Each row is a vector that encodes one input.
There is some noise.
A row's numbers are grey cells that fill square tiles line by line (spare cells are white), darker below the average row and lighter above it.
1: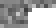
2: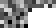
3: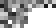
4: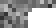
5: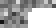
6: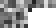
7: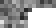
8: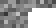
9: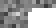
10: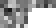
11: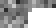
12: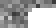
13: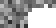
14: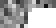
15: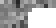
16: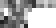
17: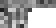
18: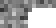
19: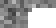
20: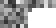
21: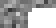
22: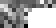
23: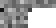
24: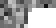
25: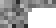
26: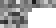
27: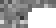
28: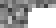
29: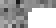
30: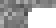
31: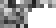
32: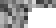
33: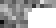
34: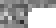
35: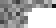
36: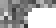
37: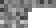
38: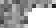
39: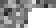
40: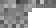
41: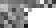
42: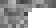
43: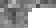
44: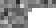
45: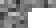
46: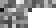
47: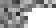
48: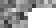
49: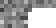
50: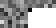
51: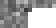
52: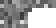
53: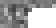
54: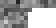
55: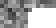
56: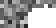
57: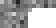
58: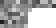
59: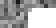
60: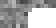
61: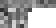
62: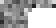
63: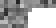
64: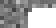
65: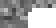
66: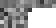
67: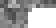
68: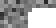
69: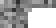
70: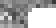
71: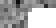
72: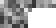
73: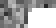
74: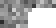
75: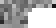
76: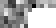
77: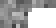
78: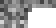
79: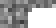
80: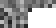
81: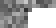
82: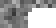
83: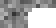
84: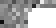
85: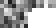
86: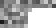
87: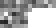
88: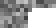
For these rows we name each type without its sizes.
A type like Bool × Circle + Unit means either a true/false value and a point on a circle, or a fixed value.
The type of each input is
(Bool × Bool × Bool × Bool + Line) × Line.
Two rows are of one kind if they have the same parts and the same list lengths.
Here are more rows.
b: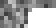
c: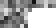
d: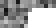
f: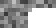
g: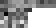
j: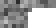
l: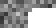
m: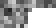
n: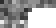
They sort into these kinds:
b, d, f, g, j, l, m, n
c

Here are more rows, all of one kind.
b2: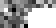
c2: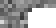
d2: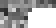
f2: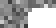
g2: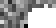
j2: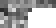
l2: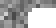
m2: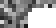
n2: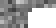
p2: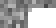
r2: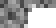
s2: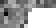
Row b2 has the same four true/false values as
c2, g2 and n2.
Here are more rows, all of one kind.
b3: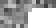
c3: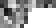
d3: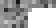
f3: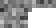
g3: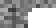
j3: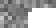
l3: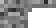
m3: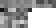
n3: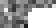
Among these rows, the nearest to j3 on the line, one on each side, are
f3 and n3.
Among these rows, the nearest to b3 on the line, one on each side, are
c3 and l3.
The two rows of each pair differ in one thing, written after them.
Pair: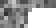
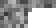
one of the four true/false values
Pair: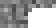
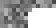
one of the four true/false values
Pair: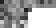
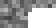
the place on the line
